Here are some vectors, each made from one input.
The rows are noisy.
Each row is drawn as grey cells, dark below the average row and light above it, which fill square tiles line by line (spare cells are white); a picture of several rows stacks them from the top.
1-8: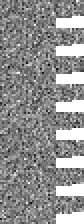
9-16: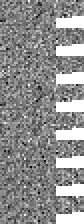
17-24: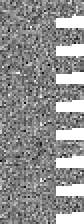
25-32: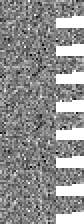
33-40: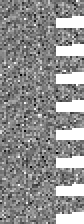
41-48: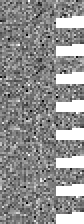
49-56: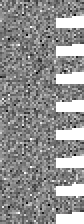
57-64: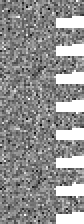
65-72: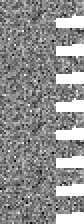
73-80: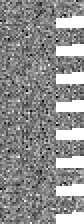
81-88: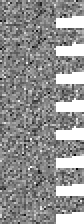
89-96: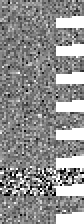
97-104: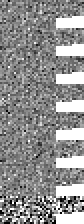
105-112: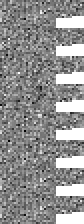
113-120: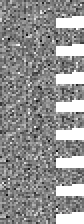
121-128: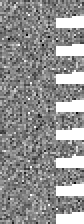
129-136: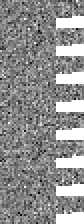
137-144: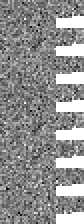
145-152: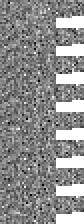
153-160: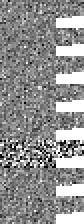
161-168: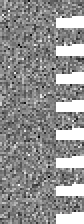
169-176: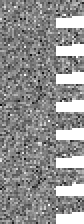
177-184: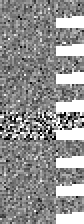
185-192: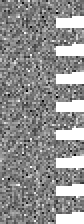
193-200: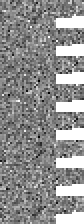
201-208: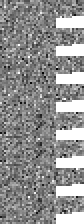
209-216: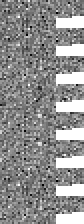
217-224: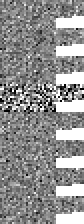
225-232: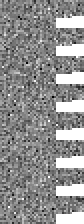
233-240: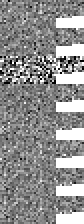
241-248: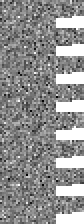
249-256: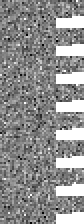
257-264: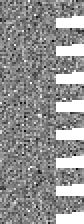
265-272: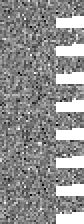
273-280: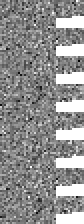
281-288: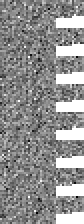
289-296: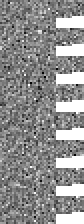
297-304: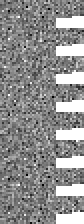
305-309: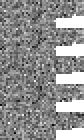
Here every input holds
either a point on an 11-point circle and a true/false value, or a point on a 14-point circle, or a fixed value.
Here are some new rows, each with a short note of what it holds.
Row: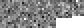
a point on an 11-point circle and a true/false value
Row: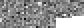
a point on a 14-point circle
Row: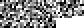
a fixed value
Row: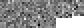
a point on an 11-point circle and a true/false value
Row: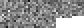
a point on a 14-point circle
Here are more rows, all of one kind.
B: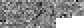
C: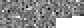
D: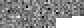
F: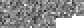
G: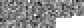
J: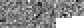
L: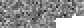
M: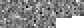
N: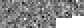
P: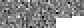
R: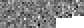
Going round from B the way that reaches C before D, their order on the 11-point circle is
B, R, N, L, F, M, C, D, G, P, J.
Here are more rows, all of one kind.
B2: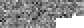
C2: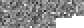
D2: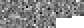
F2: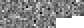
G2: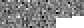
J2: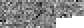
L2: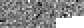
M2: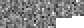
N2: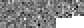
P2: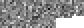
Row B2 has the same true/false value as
C2, J2, L2 and P2.
